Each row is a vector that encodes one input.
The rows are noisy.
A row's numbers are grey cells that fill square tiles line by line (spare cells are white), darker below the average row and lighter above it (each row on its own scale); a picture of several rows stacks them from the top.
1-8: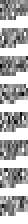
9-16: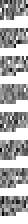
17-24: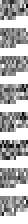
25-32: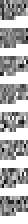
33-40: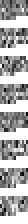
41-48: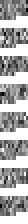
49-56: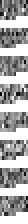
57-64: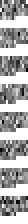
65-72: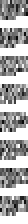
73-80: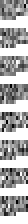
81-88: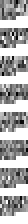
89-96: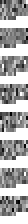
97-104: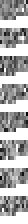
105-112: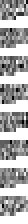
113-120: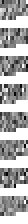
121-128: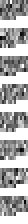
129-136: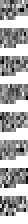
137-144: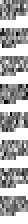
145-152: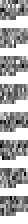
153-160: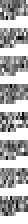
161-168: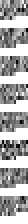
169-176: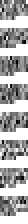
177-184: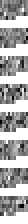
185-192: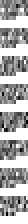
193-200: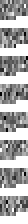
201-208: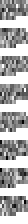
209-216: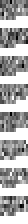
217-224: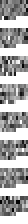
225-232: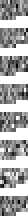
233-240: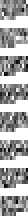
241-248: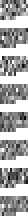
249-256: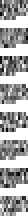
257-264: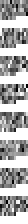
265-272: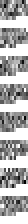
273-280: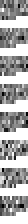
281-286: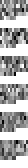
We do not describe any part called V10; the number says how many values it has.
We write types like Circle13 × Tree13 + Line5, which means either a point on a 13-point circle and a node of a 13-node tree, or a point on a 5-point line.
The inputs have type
((Circle9 + Unit) × Tree11 + Line6 × V10) × V10.
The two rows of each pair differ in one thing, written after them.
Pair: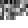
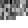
the place on the 9-point circle
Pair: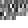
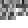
the value of V10
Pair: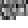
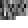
the node of the tree
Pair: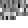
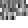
the node of the tree
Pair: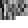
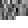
the value of V10
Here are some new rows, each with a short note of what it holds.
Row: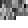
a node of an 11-node tree and a value of V10
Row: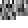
a point on a 6-point line and two values of V10
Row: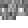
a point on a 9-point circle, a node of an 11-node tree and a value of V10
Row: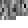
a node of an 11-node tree and a value of V10
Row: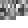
a point on a 6-point line and two values of V10
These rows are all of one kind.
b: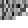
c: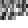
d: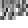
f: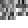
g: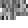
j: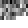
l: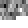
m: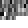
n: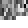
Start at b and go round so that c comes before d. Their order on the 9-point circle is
b, m, c, j, g, d, f, l, n.
